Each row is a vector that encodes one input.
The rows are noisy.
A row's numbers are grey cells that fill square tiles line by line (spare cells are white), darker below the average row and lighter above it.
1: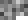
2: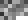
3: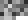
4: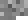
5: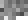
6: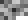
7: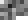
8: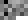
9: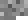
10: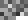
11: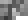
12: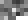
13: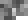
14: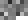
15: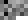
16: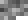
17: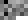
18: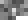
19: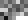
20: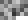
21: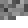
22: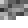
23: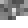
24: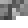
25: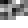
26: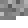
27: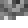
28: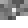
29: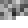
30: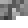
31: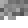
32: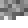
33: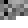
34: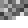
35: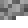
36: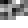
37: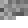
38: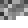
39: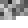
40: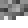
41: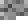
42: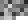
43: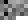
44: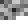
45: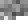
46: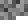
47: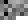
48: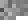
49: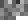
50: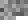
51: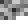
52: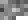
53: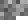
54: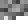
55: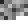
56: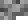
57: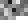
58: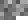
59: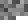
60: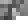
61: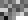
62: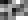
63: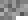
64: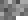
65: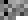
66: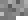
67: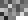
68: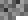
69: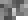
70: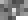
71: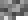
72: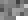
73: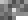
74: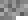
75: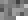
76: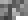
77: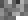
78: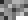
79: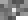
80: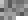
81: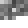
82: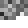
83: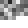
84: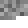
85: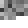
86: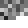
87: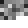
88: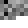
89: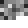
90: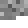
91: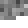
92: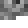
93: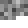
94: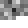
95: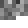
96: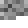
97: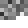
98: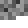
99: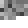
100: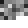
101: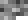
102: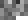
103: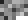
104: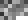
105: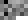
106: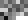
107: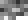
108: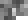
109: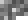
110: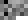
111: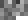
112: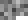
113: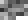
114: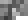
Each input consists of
a true/false value, together with a list of up to two points on a 7-point line.
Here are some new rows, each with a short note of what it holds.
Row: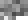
a true/false value, together with a list of two items
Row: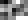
a true/false value, together with the empty list
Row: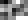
a true/false value, together with the empty list
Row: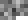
a true/false value, together with a list of two items
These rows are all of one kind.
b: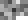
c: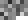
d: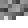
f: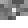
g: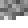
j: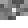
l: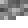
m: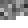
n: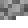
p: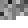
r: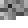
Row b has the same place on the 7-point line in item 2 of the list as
l and p.
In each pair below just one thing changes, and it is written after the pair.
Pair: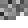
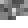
the true/false value
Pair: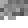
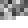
the true/false value
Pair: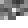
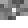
the place on the 7-point line in item 2 of the list
